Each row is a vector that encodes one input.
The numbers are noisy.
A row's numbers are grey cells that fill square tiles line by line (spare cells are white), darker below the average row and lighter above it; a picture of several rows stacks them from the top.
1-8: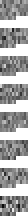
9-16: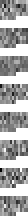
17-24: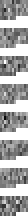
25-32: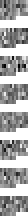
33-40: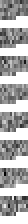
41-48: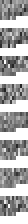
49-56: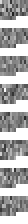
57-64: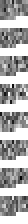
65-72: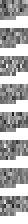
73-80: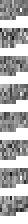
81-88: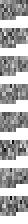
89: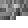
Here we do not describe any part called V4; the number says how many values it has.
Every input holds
a point on a 5-point line, together with either a point on a 5-point line, or a value of V4.
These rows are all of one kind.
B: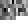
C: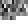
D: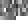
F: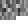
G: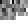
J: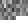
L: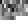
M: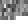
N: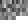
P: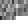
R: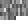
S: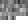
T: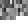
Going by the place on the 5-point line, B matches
F, J, M and N.
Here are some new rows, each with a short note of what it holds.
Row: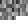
a point on a 5-point line and a value of V4
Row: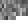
a point on a 5-point line and a value of V4
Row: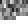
a point on a 5-point line and a value of V4
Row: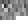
a point on a 5-point line and a value of V4
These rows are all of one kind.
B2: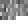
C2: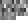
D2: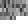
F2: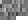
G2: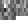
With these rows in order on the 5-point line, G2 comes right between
B2 and C2.
